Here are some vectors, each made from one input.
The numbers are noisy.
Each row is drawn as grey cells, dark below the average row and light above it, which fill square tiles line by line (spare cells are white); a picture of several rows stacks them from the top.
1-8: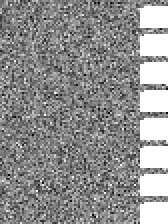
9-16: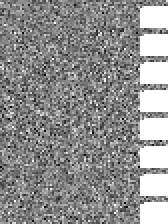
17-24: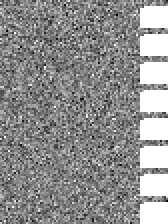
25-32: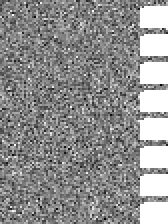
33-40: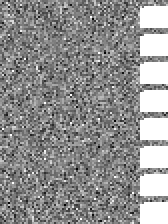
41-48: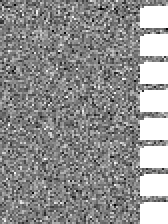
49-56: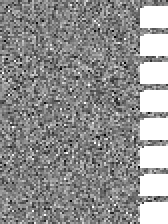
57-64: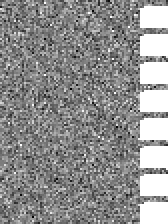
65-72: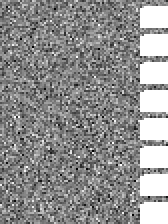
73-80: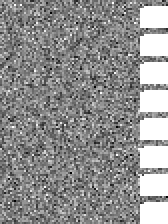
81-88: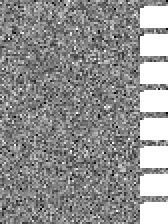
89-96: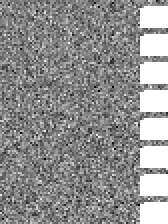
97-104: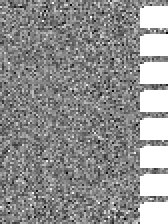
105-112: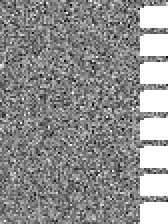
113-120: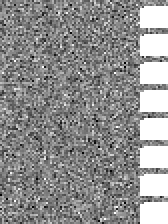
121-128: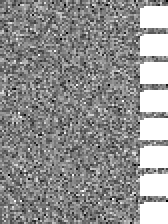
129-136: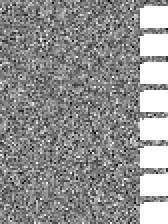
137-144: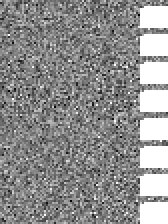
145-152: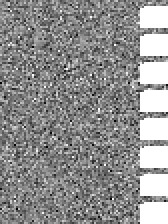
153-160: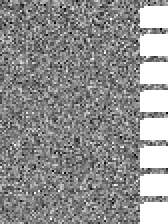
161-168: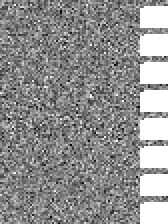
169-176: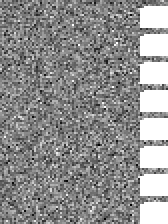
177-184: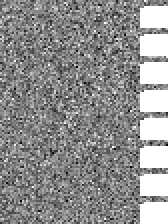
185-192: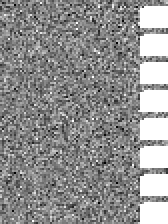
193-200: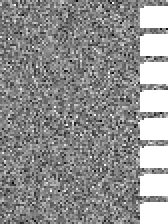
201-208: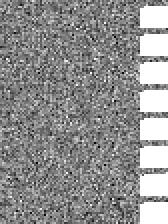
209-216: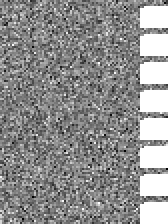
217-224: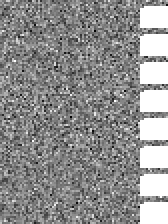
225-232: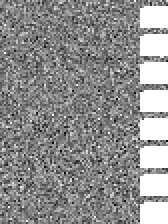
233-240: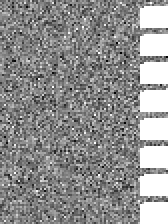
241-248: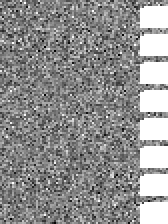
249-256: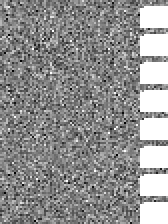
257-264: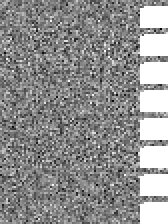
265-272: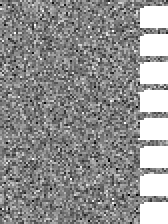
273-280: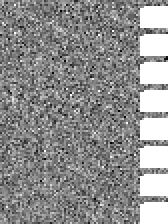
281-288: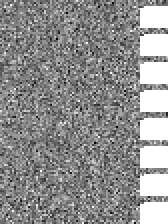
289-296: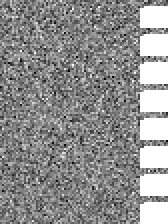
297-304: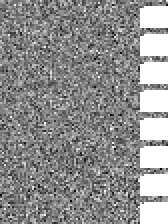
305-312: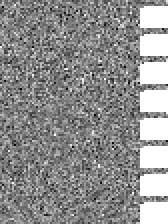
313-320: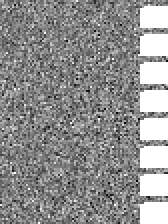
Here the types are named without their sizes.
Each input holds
a label and a point on a line, together with either a point on a circle, or a point on a line.
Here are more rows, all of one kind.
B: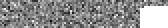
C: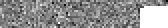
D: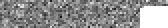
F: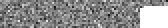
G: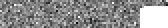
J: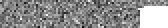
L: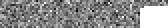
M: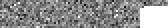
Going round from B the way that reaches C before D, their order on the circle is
B, C, L, F, J, D, G, M.
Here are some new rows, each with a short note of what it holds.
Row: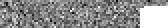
a point on a circle, a label and a point on a line
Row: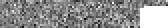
a point on a circle, a label and a point on a line
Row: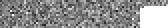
a label and a point on each of two lines
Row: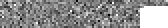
a point on a circle, a label and a point on a line
